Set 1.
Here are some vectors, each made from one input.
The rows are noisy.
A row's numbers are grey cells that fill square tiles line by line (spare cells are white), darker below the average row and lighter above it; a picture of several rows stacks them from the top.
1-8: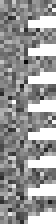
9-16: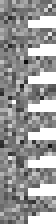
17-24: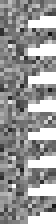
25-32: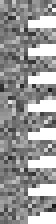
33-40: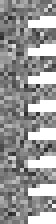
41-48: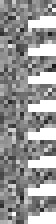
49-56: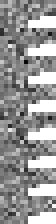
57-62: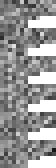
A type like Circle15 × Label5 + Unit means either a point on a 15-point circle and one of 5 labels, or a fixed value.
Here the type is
Line5 + Line9.
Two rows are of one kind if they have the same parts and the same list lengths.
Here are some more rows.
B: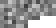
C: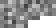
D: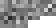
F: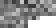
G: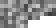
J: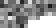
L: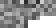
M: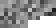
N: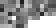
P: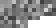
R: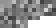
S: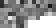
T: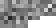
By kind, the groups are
B, C, D, F, G, L, M, P, R, T
J, N, S

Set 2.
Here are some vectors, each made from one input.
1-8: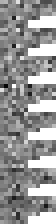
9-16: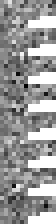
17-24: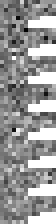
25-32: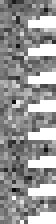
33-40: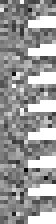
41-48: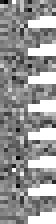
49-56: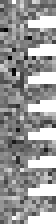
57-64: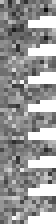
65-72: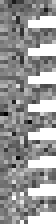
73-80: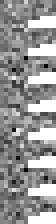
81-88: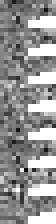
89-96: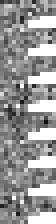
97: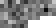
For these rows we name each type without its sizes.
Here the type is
Label × Line.
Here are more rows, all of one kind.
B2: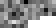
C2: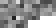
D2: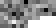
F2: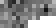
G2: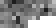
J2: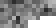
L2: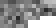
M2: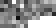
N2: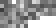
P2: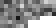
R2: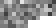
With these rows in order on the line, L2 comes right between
J2 and P2.
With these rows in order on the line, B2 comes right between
C2 and D2.
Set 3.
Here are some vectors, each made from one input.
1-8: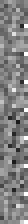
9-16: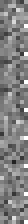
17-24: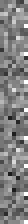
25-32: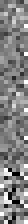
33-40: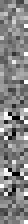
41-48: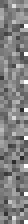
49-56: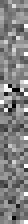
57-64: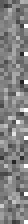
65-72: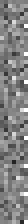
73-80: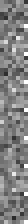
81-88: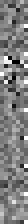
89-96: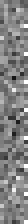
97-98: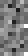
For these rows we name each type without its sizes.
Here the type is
Bool × Label + Unit.
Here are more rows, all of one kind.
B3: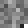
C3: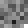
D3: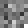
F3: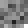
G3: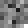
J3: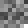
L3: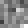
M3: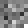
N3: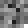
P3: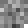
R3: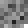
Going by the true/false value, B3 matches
D3 and M3.
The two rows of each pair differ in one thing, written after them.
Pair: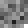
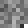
the true/false value
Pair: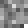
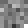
the true/false value
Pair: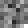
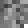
the true/false value
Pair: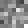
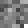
the label
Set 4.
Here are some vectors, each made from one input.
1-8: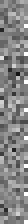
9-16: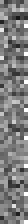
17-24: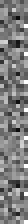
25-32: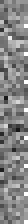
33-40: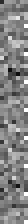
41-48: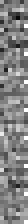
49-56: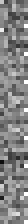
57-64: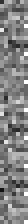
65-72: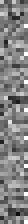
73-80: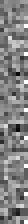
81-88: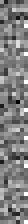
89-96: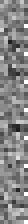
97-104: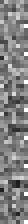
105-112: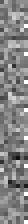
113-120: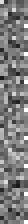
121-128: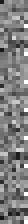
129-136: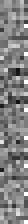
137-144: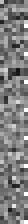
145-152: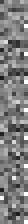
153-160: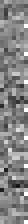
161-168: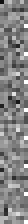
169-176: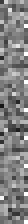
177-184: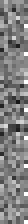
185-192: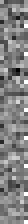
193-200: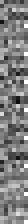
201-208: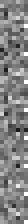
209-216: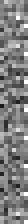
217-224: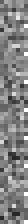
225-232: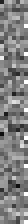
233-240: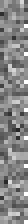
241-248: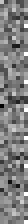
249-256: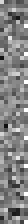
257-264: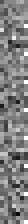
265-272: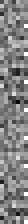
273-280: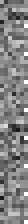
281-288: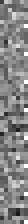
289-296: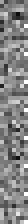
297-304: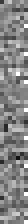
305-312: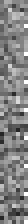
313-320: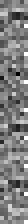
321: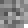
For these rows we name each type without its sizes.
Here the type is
Label + Line.
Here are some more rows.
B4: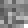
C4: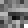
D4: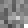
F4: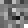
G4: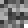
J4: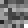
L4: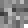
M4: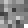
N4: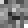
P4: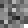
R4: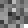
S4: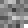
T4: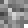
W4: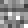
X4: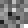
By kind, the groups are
B4, D4, L4, M4, S4, T4, W4
C4, F4, G4, J4, N4, P4, R4, X4

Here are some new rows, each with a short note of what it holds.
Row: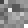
a label
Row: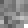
a label
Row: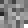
a label
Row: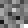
a point on a line
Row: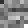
a label
